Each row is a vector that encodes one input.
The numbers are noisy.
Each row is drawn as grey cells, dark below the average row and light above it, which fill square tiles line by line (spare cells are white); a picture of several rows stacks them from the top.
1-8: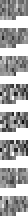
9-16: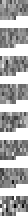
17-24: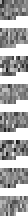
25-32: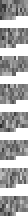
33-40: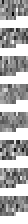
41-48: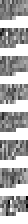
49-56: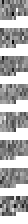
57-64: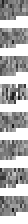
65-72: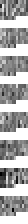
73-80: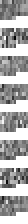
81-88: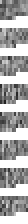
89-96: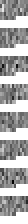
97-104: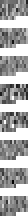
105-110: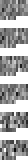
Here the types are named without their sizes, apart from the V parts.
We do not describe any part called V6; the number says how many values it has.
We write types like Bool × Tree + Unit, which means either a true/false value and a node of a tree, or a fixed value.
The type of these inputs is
(Bool × Bool × Bool + Unit) × V6 + Line × Line.
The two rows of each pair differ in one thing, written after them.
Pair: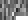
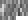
one of the three true/false values
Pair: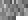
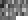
the value of V6
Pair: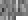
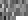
the value of V6
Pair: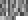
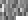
the value of V6
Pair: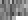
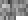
the value of V6
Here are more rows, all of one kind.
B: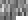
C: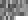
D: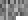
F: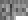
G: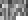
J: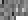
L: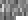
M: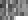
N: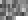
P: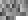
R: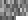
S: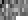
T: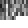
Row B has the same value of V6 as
L and R.
